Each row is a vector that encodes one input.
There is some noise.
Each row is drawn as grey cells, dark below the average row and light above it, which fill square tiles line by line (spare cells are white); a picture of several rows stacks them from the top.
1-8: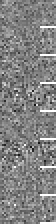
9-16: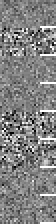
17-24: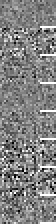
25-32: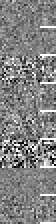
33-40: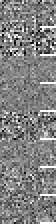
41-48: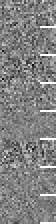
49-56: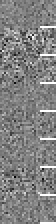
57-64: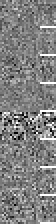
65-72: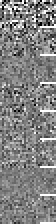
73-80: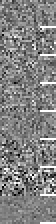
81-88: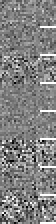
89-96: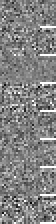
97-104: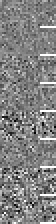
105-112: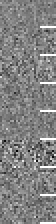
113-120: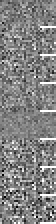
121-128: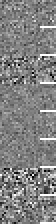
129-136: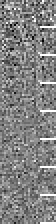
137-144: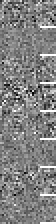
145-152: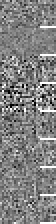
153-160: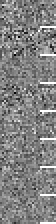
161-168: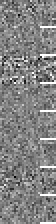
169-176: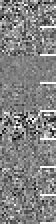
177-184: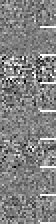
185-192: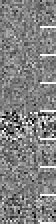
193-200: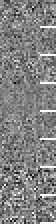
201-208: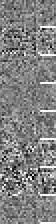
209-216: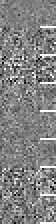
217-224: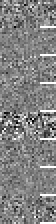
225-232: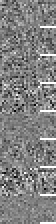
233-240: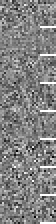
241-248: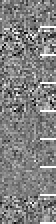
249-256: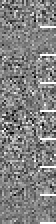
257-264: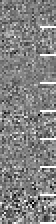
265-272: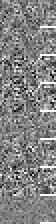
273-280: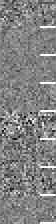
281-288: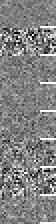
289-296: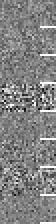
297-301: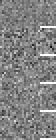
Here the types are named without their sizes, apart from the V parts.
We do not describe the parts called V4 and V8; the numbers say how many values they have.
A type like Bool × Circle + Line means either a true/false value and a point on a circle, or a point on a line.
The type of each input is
(Bool × (Circle + Unit) × V8 + Line) × List(V4).
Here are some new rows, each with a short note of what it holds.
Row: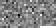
a point on a line, together with a list of one item
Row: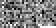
a point on a line, together with a list of two items
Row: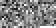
a true/false value and a value of V8, together with a list of one item
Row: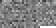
a point on a circle, a true/false value and a value of V8, together with the empty list
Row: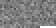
a point on a circle, a true/false value and a value of V8, together with a list of two items
